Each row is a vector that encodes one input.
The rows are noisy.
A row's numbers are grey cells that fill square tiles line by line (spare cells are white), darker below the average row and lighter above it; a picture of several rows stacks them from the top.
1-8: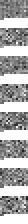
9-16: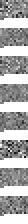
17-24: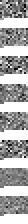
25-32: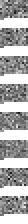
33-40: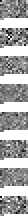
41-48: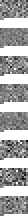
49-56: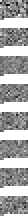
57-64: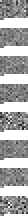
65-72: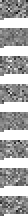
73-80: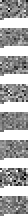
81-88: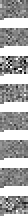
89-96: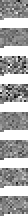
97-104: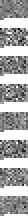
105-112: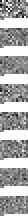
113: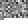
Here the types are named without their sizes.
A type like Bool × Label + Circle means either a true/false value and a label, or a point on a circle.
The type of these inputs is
(Bool × Bool × Bool × Bool × Bool + Unit) × Line.
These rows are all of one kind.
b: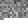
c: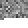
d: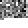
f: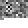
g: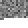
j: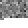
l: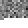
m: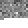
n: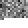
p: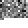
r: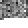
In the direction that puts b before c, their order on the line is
m, b, f, g, r, n, p, d, j, c, l.
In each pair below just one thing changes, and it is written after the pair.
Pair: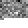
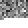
one of the five true/false values
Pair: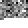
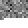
the place on the line
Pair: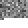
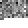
the place on the line
